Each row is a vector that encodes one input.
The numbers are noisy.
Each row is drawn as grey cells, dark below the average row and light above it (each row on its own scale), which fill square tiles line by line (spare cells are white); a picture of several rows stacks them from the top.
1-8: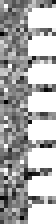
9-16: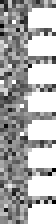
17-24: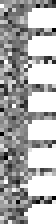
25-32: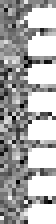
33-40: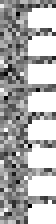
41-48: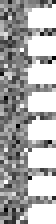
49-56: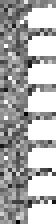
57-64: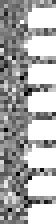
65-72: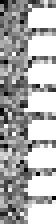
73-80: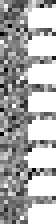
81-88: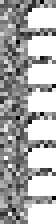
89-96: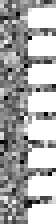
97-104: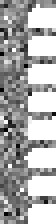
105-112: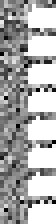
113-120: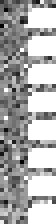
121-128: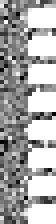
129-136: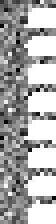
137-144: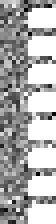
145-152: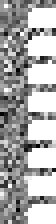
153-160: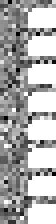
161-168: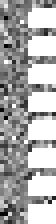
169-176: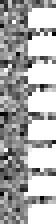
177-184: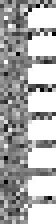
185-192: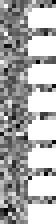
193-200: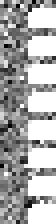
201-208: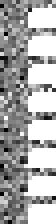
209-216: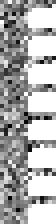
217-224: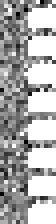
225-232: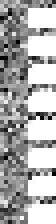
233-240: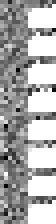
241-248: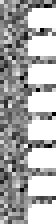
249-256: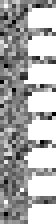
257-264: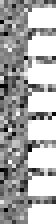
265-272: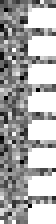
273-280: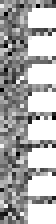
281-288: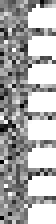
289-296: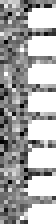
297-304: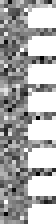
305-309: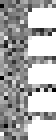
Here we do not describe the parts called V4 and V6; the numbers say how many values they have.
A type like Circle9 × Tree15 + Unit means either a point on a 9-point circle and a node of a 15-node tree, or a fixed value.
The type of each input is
Label11 × (Tree8 + V6) + V4.
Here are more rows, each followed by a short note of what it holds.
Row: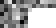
a value of V4
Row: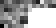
a value of V4
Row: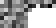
one of 11 labels and a node of an 8-node tree
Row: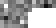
one of 11 labels and a node of an 8-node tree
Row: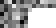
a value of V4
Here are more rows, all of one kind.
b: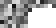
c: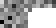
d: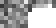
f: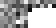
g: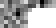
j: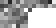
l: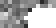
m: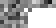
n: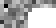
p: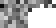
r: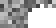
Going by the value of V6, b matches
c, d and n.
